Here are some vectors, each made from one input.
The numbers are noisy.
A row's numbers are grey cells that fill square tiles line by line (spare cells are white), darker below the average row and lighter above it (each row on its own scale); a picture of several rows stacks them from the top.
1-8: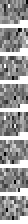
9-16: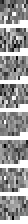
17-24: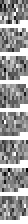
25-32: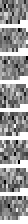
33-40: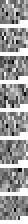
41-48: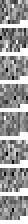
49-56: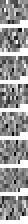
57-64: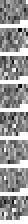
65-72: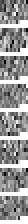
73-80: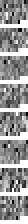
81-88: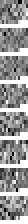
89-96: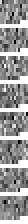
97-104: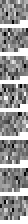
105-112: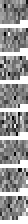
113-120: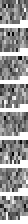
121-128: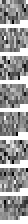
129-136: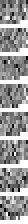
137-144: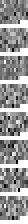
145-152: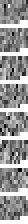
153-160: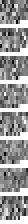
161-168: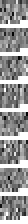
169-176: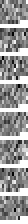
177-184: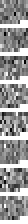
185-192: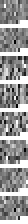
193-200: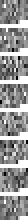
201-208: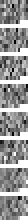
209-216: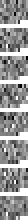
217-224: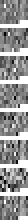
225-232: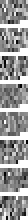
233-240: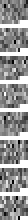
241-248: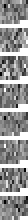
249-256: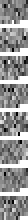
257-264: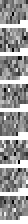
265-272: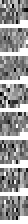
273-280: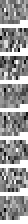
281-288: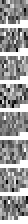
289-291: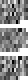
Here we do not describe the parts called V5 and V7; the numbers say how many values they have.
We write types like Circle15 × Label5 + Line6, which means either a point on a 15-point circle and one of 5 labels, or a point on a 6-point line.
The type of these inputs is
Tree14 × Tree14 × Tree14 × V7 + V5.
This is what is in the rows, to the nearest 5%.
About 90% of them hold a node of each of three 14-node trees and a value of V7. The rest hold a value of V5.
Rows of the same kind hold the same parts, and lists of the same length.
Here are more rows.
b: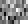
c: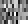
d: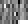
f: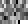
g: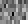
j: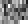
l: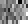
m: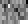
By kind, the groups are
b, c, d, g, j, l, m
f

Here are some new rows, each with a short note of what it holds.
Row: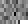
a value of V5
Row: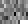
a value of V5
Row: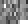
a node of each of three 14-node trees and a value of V7
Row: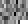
a value of V5
